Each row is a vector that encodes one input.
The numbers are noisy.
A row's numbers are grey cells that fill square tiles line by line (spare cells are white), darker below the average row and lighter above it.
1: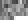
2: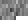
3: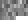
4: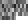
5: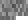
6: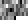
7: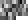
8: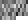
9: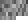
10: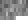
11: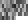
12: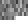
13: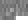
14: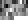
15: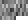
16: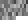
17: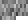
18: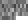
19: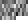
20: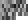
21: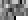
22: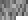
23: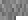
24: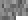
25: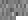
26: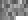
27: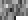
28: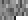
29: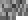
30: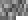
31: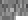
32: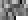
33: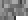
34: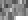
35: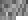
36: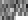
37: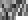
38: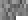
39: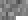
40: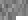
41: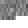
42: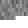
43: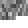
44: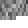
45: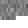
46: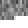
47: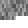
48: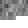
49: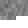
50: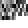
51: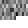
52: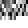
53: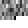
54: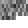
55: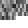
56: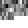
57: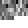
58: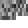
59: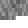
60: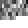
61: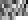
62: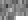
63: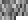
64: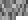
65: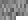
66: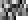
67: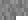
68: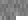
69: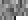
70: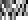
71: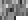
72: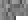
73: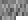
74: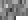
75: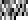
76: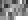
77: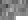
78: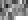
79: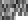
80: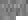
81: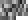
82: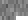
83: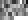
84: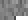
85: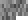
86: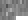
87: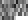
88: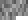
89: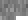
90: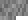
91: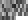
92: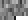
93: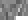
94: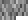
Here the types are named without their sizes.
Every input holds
either a label, or a point on a line, or three true/false values.
